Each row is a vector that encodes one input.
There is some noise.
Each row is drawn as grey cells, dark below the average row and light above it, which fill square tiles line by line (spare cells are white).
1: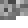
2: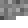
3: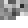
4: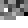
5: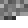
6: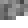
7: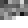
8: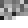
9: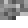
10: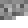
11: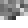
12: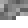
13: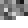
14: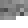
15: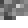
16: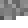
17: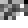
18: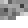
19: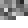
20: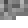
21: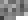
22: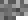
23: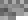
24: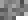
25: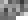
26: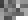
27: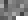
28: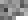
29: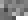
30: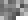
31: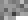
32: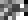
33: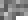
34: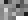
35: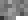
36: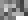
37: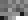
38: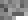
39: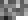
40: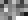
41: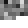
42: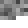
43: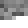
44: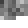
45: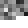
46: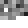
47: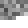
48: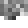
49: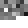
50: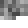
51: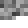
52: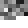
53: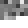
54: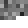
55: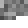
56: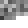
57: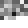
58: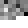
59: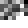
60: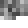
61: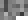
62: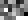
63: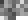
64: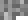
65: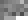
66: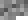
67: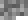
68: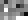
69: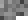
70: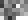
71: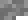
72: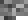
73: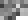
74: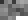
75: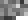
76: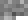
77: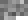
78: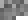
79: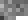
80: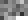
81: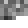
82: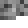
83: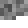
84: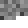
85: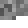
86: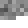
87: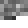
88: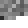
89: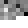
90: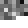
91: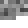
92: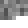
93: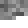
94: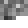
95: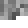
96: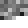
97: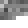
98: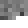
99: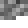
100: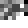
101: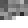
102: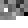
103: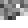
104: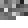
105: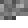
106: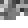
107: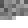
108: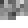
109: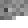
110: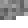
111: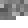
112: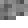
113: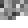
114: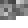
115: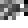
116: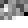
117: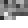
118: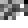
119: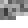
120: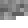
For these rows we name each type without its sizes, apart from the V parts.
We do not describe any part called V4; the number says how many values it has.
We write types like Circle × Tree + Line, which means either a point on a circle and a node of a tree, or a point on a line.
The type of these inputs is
List(Bool × V4).
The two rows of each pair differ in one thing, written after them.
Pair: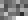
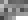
the true/false value in item 1 of the list
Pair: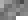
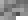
the true/false value in item 1 of the list
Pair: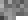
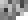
the true/false value in item 1 of the list
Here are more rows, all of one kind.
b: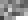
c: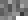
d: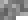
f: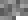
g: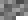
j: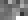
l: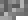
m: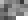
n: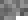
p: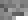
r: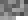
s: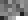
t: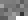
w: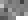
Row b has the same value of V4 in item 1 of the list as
g, r, t and w.
